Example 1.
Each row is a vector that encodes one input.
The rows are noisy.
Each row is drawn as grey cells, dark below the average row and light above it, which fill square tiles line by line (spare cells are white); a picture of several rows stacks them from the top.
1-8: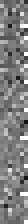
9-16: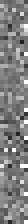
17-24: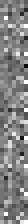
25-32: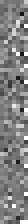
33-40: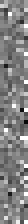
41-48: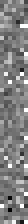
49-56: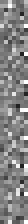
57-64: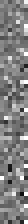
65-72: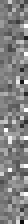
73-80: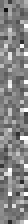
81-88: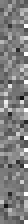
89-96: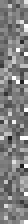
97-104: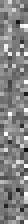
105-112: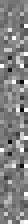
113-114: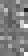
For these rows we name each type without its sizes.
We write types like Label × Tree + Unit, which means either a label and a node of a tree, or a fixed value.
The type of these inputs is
List(Line).
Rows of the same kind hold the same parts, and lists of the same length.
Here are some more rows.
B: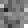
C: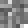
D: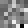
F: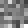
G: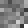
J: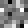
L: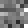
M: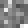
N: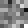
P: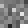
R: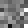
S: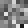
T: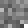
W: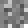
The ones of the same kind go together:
B, G, N, P, T
C, F, M, W
D, L, R, S
J

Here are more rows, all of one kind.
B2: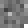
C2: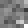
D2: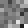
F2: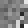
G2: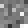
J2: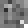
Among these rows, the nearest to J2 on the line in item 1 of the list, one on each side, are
B2 and C2.
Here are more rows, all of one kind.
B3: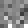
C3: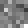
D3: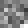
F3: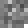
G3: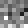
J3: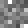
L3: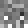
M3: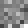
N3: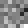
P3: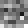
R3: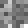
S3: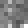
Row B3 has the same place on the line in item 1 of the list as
G3 and N3.
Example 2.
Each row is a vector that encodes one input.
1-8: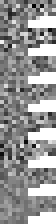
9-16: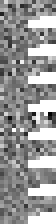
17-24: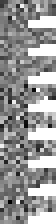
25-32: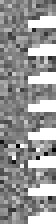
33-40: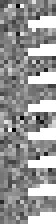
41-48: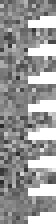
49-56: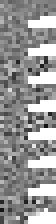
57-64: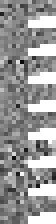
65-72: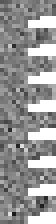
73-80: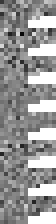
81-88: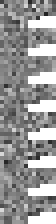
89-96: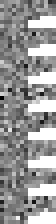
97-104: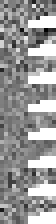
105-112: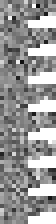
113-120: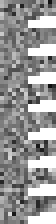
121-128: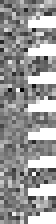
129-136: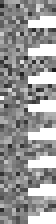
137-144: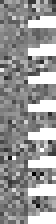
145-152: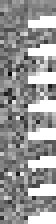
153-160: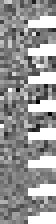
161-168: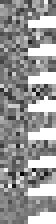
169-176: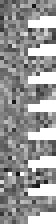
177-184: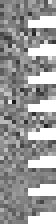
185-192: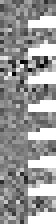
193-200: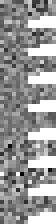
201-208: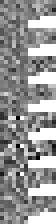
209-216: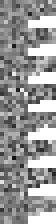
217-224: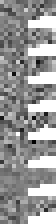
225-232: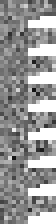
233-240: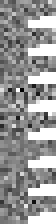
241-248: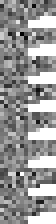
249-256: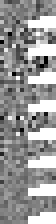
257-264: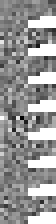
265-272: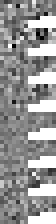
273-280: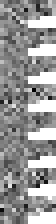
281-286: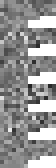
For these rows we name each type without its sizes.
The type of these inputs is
Circle × Circle + Tree + Unit.
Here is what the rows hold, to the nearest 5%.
About 70% of them hold a point on each of two circles. A few of them hold a fixed value. The rest hold a node of a tree.
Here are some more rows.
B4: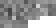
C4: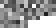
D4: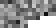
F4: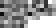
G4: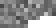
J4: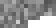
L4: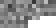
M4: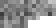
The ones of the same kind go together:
B4, D4, F4, G4, J4, M4
C4
L4

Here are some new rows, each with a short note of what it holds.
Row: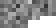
a fixed value
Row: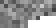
a node of a tree
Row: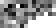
a point on each of two circles
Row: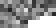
a fixed value
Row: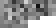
a node of a tree
